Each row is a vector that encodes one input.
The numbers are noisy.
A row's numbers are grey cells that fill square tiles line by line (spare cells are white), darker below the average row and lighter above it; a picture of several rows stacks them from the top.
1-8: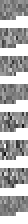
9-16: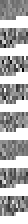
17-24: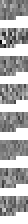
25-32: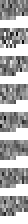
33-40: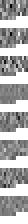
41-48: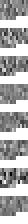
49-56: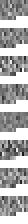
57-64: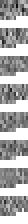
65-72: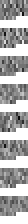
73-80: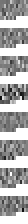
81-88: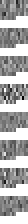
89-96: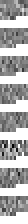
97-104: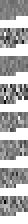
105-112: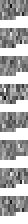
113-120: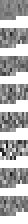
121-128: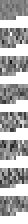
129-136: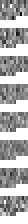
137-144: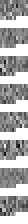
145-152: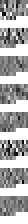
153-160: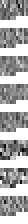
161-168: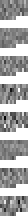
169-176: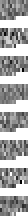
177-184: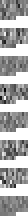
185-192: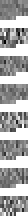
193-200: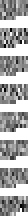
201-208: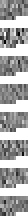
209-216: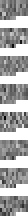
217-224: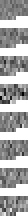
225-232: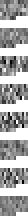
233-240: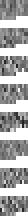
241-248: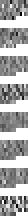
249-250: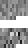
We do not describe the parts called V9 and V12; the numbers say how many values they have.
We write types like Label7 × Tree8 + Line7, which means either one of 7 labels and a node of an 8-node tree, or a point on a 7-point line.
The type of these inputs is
(Line8 + V9) × (Tree11 + V12).
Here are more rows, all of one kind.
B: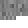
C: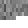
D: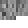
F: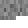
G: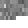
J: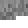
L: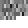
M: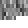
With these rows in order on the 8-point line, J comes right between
B and D.
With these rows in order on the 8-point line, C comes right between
B and G.
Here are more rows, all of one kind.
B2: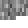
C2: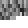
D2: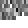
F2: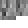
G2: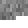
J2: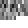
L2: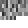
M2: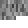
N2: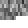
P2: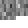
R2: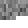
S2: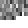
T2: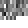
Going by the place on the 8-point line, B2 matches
F2 and R2.
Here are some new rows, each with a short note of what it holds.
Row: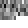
a point on an 8-point line and a value of V12
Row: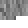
a value of V9 and a value of V12
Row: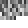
a node of an 11-node tree and a value of V9
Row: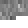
a point on an 8-point line and a node of an 11-node tree
